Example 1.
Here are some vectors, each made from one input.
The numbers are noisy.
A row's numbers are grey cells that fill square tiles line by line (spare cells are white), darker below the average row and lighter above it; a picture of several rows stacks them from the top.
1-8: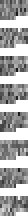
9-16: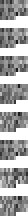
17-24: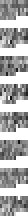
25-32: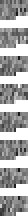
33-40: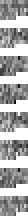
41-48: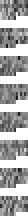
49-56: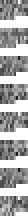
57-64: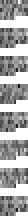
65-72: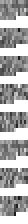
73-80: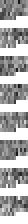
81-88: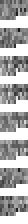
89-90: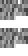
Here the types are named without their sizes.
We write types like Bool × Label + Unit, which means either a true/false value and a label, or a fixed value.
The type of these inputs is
Bool × Bool × Bool.
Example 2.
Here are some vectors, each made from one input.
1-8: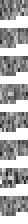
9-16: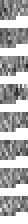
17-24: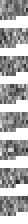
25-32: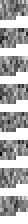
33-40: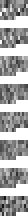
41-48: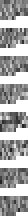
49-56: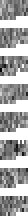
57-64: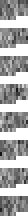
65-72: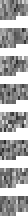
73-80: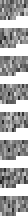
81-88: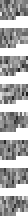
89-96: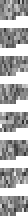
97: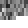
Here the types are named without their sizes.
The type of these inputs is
Circle.
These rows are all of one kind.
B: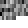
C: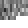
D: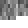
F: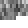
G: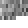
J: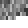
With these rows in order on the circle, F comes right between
C and G.
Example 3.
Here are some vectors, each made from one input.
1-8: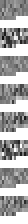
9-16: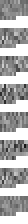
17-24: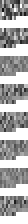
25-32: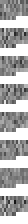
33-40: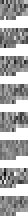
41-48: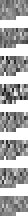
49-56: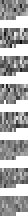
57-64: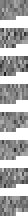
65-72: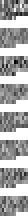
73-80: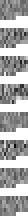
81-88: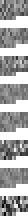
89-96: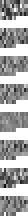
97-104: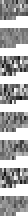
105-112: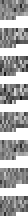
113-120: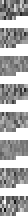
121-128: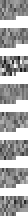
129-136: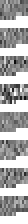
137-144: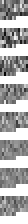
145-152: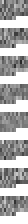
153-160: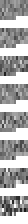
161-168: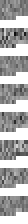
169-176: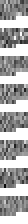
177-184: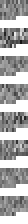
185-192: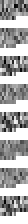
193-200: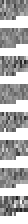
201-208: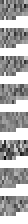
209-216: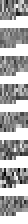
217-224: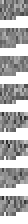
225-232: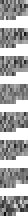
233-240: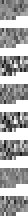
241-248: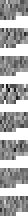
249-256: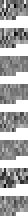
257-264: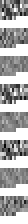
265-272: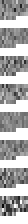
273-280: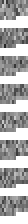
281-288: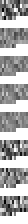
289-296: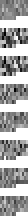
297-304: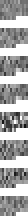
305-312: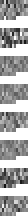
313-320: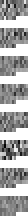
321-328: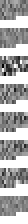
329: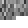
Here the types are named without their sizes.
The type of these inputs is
Line.
